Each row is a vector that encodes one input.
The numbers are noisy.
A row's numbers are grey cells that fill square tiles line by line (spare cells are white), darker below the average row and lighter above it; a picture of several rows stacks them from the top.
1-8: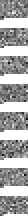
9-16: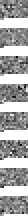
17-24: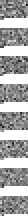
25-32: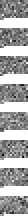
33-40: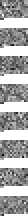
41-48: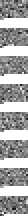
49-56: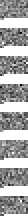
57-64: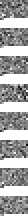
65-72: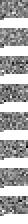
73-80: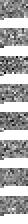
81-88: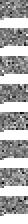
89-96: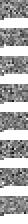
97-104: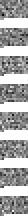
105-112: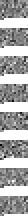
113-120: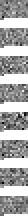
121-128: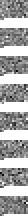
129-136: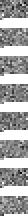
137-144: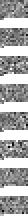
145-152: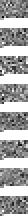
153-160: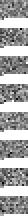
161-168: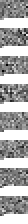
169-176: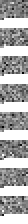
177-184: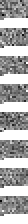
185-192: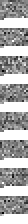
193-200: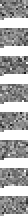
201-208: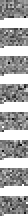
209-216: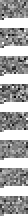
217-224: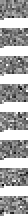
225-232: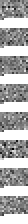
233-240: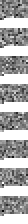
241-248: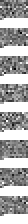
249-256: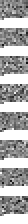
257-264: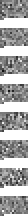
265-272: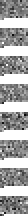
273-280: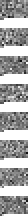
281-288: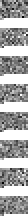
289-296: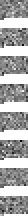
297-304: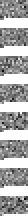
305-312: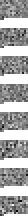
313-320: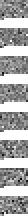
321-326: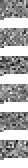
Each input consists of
a point on a 5-point circle and a true/false value, together with either a point on a 16-point circle, or a fixed value.
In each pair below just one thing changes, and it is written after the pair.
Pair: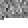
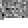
the true/false value
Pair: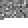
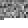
the place on the 16-point circle
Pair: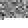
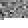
the place on the 16-point circle
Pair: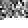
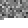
the place on the 5-point circle
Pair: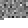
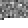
the place on the 16-point circle
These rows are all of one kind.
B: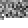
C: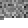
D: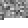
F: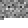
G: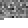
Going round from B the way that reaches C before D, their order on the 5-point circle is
B, G, C, F, D.
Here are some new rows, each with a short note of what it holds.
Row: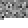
a point on a 5-point circle, a point on a 16-point circle and a true/false value
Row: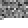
a point on a 5-point circle and a true/false value
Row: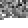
a point on a 5-point circle and a true/false value
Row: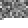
a point on a 5-point circle and a true/false value
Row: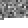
a point on a 5-point circle, a point on a 16-point circle and a true/false value
